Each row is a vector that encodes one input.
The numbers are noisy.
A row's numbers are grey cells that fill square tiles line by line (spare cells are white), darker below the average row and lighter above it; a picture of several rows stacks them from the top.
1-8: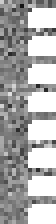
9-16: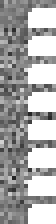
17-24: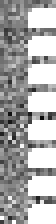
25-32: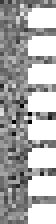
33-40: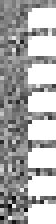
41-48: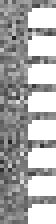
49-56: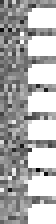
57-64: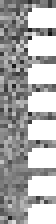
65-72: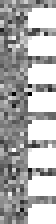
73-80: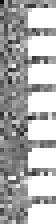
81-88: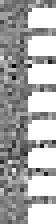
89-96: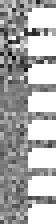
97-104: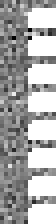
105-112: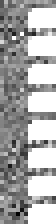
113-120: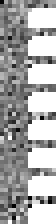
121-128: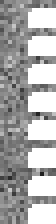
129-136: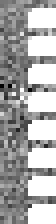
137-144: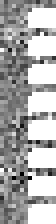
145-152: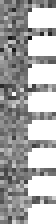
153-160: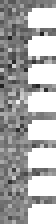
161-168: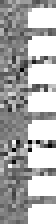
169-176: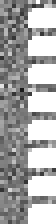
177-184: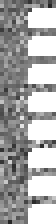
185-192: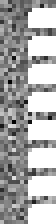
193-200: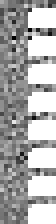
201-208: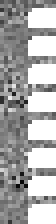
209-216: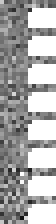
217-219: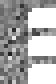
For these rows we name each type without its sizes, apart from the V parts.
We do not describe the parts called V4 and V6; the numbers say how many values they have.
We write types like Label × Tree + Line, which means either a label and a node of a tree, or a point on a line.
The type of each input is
(Bool × Bool × Bool × Bool + Unit) × V4 + Line × (Line + V6).
